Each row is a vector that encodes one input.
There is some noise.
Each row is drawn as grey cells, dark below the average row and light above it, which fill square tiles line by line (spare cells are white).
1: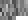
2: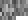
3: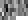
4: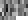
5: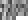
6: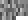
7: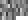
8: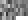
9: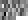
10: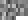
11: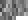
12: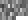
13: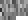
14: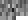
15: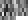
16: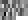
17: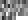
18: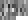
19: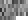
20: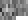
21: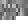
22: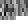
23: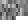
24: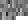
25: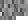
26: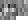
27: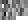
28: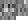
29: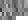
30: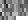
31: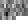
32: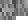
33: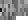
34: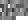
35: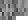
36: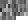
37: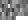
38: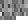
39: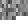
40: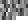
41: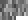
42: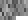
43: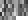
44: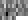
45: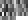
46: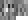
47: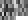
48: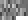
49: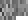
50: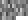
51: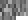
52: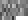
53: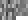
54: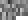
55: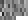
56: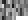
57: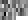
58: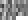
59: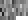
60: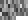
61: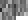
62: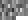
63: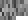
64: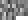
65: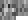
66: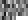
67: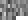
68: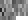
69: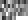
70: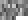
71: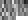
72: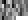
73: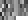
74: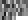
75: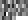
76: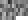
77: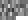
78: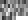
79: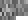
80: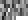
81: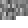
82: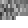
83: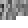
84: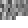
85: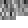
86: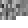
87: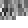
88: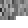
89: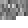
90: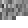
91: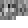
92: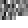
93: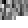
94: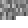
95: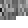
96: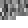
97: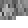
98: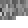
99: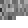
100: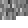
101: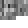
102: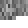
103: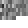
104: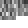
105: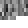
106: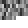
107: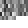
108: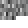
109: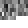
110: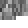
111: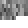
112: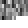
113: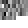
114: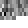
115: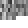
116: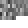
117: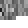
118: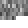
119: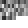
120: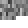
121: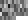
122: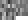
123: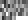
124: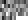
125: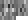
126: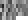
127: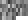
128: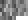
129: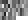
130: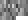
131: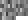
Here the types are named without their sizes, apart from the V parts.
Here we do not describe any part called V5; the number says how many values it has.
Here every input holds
a true/false value, together with either a node of a tree, or a value of V5.
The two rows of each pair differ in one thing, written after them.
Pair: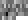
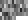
the true/false value
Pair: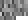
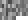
the true/false value
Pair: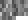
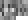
the node of the tree
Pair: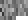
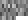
the true/false value
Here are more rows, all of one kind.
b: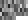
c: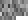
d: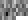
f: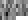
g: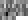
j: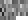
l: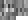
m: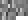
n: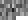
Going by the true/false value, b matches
c, j and l.
